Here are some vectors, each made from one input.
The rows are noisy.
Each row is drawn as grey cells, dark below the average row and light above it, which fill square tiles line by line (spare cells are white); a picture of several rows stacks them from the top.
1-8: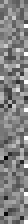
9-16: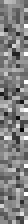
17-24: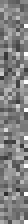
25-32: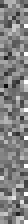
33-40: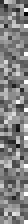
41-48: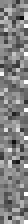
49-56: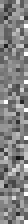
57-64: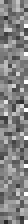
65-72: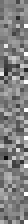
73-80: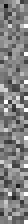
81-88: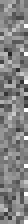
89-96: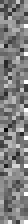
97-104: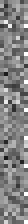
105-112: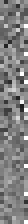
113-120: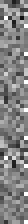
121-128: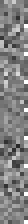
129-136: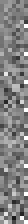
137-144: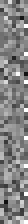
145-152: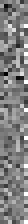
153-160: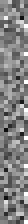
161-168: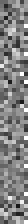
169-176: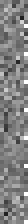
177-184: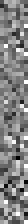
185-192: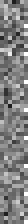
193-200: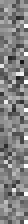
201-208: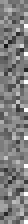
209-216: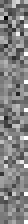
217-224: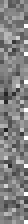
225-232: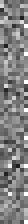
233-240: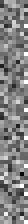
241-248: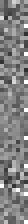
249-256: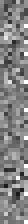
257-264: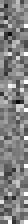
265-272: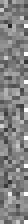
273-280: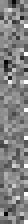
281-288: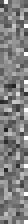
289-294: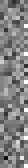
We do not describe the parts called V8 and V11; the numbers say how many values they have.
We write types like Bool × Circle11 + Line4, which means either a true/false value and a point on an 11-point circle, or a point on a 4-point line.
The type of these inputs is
Line5 × (Line6 + V8) + List2(Bool × V11).
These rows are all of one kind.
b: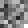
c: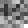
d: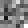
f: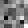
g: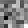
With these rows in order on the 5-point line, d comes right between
f and g.
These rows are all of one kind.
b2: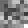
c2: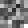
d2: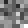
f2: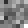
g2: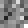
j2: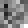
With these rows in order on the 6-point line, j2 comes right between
c2 and d2.
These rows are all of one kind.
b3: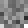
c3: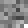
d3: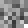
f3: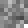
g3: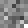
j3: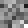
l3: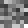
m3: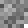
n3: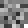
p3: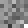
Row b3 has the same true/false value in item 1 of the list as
c3, g3, m3 and p3.
